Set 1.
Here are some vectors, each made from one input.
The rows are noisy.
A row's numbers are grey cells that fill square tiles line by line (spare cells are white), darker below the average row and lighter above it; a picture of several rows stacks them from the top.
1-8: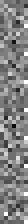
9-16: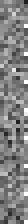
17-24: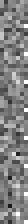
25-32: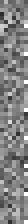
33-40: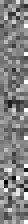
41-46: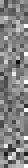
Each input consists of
one of 9 labels.
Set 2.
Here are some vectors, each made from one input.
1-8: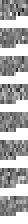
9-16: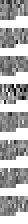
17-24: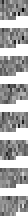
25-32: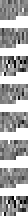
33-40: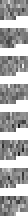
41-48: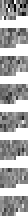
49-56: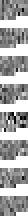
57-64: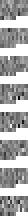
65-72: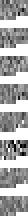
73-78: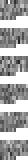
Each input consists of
either a fixed value, or a node of a 10-node tree.
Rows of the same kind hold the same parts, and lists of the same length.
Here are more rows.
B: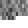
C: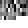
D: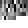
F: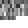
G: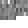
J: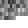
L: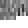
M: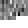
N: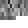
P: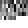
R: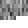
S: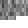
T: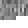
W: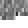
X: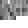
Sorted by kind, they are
B, F, G, J, L, M, N, R, S, T, W, X
C, D, P

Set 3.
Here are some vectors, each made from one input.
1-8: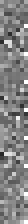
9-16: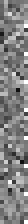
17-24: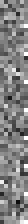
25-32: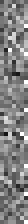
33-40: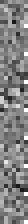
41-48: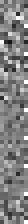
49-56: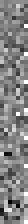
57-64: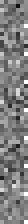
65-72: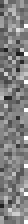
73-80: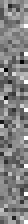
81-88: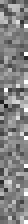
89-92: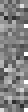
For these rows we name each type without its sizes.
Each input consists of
a label.
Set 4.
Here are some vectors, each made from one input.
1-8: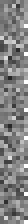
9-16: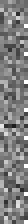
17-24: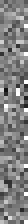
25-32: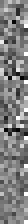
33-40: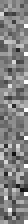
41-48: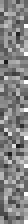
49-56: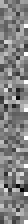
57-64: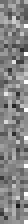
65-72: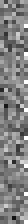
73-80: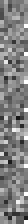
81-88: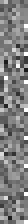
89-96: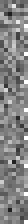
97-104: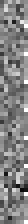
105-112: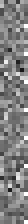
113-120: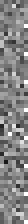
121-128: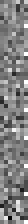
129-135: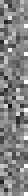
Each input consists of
one of 9 labels.
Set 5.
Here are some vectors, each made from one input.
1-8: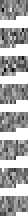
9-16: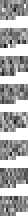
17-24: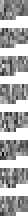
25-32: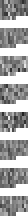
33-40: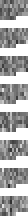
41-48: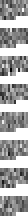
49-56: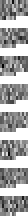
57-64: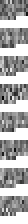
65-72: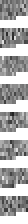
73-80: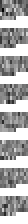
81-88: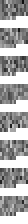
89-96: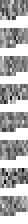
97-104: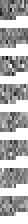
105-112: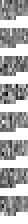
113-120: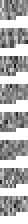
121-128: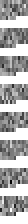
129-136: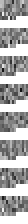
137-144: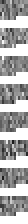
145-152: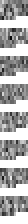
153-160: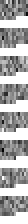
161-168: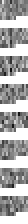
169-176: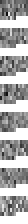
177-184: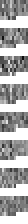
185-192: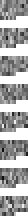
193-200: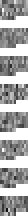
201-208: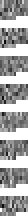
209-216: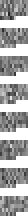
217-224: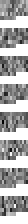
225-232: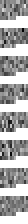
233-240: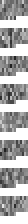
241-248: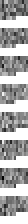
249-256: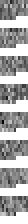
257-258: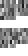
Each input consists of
a node of a 16-node tree.
